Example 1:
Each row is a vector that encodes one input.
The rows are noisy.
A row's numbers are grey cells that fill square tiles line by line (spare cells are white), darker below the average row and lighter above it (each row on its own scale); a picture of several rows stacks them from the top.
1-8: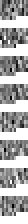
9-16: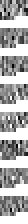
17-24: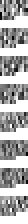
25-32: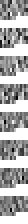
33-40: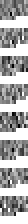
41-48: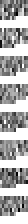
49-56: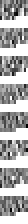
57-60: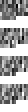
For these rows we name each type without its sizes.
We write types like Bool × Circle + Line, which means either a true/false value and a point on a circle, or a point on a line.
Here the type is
Bool × Circle.
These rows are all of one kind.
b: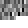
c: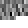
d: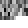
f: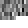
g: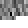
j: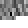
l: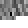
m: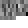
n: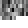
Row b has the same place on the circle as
d and f.
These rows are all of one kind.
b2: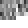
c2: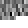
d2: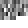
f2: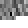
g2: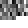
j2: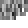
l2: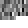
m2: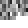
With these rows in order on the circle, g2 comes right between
f2 and j2.
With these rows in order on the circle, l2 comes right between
c2 and m2.
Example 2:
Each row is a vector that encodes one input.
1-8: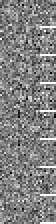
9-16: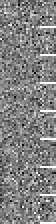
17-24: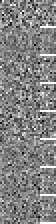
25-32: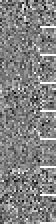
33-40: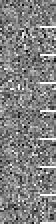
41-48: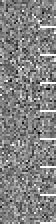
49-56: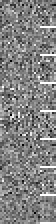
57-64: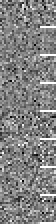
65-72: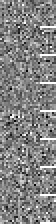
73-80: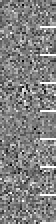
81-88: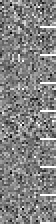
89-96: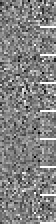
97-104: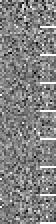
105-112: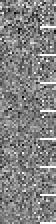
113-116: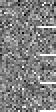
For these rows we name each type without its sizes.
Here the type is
List(Line).
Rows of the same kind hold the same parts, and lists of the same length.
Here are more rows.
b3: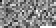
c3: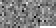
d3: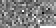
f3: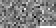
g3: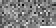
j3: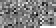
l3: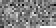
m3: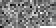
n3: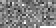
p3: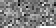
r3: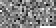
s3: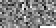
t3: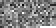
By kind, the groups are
b3, d3, j3, n3
c3, f3, g3, l3, m3, p3, r3, t3
s3

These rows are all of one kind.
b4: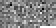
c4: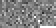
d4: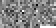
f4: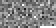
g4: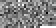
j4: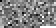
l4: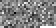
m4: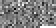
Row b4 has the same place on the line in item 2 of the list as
g4 and m4.
